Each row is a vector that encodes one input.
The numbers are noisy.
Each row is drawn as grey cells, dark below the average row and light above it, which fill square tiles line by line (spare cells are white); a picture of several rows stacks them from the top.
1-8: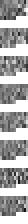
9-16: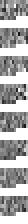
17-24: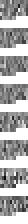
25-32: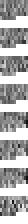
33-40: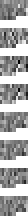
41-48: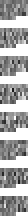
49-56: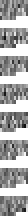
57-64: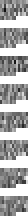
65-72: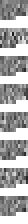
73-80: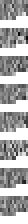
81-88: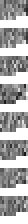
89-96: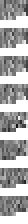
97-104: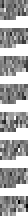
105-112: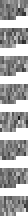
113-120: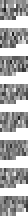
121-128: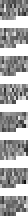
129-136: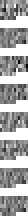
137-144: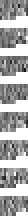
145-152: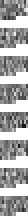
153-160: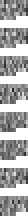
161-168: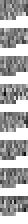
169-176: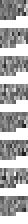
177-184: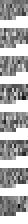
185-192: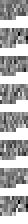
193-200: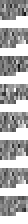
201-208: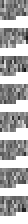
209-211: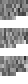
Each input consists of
either one of 12 labels and a point on an 8-point line, or a point on a 13-point line.
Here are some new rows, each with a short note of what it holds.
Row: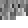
a point on a 13-point line
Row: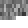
one of 12 labels and a point on an 8-point line
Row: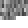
one of 12 labels and a point on an 8-point line
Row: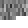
one of 12 labels and a point on an 8-point line
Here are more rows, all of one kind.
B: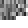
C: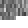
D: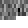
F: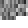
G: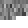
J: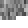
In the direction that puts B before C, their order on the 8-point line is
G, J, F, B, C, D.
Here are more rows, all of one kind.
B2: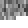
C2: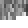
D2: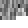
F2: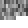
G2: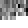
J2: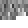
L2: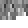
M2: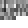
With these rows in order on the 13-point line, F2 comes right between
B2 and M2.
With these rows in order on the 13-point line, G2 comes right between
D2 and J2.
